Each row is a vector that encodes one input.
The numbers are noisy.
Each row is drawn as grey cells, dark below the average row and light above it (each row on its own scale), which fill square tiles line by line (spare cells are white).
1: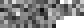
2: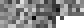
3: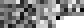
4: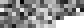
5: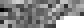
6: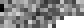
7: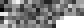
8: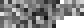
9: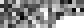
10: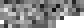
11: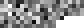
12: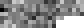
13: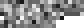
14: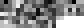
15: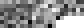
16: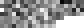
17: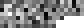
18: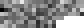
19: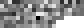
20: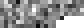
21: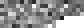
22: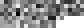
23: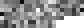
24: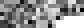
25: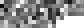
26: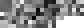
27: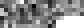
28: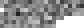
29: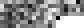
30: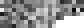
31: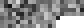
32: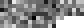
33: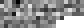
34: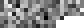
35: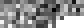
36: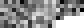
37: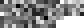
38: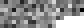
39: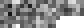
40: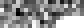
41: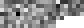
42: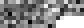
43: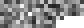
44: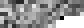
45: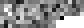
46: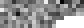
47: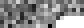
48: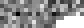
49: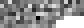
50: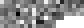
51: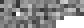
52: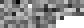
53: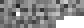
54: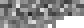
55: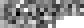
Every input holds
either a fixed value, or one of 5 labels and a node of a 7-node tree.
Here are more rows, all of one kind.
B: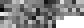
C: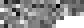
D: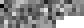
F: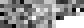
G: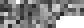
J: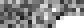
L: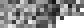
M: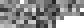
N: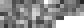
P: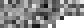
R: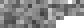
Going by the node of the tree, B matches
F, G, J and M.
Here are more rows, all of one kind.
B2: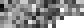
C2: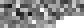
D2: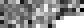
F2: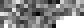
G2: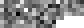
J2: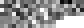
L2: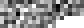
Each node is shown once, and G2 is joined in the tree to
J2.
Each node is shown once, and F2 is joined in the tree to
D2, J2 and L2.
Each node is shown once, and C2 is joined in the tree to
L2.
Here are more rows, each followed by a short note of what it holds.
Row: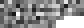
a fixed value
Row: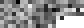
a fixed value
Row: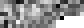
one of 5 labels and a node of a 7-node tree
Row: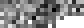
one of 5 labels and a node of a 7-node tree
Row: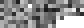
a fixed value
